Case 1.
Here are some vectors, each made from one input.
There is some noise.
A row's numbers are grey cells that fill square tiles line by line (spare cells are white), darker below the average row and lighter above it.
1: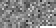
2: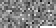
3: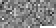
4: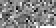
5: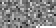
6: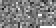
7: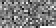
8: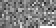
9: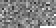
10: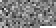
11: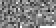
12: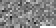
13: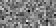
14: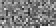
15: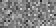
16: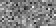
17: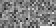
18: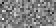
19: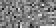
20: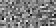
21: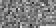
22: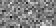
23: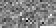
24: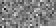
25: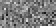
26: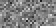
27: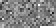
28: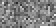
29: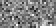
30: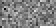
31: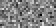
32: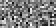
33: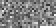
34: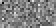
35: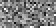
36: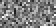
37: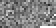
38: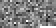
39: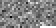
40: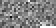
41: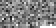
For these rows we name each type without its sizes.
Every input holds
a label and a true/false value.
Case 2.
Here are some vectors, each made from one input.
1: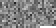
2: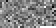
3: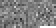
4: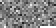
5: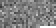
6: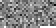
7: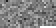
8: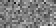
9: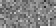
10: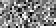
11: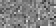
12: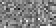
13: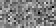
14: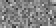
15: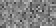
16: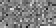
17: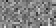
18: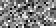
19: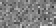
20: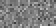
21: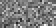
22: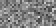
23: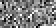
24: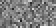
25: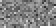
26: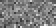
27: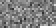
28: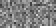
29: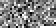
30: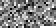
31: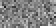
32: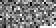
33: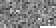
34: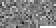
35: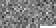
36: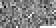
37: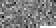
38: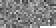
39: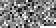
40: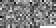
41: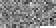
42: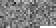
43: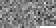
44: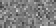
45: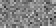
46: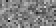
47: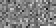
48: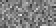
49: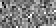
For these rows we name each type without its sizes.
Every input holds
a list of points on a line.
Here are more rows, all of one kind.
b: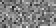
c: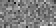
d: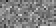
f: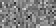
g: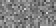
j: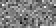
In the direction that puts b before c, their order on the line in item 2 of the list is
d, b, c, f, g, j.
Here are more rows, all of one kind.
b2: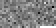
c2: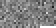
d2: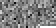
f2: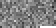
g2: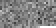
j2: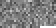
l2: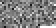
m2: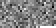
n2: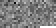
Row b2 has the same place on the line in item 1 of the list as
g2 and l2.
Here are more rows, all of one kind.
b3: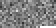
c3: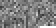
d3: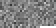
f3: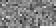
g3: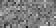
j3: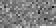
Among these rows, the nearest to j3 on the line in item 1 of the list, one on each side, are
d3 and f3.
